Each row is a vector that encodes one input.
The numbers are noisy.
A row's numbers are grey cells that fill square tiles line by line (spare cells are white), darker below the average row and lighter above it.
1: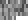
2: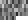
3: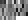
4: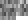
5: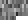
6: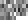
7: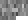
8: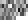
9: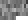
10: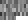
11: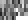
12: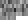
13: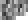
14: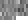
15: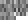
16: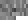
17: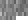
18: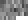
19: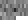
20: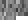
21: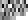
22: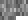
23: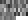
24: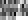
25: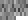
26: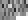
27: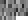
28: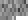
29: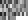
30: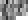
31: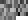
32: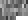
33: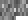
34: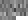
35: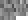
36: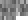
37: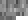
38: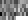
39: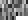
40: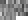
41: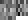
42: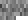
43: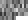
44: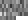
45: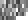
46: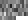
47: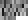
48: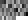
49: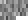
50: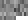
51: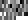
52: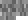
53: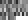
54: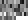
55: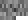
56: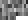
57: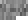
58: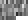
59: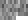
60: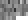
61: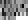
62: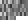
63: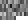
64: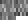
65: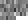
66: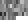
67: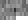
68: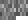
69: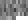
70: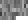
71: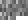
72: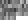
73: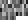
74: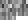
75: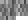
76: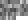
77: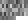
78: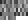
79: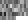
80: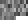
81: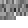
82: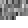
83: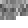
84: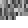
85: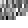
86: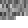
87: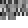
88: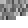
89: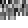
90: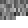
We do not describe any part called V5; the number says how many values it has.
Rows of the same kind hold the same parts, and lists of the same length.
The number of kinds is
3.
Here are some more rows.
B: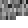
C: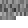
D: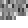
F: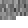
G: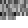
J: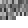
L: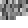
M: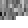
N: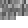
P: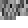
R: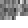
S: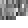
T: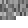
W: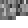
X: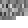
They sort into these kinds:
B, G, M, S, W, X
C, D, F, J, N, R, T
L, P

